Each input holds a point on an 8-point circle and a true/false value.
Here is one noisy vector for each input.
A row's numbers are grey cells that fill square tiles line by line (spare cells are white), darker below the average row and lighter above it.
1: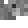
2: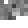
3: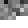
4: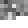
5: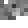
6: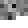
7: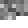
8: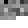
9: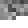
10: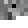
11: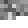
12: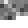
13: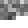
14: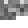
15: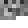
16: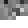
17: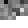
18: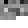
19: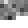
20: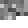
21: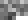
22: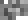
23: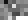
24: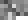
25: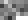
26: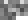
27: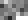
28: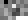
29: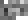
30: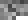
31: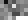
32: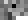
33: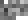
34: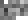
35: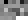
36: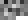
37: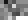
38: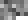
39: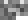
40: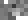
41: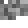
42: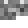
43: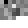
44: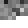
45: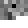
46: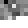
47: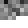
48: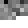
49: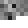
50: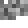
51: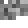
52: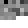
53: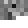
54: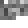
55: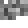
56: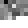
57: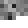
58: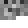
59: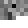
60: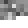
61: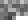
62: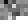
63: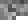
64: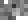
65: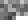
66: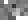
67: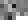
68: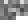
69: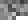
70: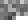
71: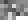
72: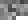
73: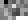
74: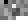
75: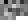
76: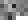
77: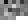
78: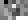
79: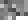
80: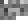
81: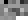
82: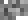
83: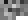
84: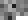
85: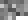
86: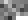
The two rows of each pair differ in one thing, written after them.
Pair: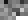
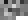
the place on the 8-point circle
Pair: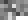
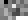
the place on the 8-point circle
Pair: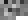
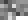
the place on the 8-point circle
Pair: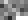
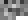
the true/false value
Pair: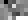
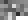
the place on the 8-point circle
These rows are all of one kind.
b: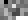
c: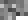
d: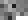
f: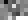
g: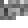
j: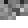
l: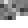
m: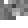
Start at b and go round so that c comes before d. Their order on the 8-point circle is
b, f, g, c, m, j, d, l.
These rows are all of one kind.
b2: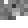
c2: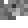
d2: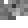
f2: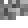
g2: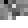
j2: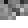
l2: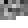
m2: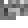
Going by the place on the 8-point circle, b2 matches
c2 and d2.
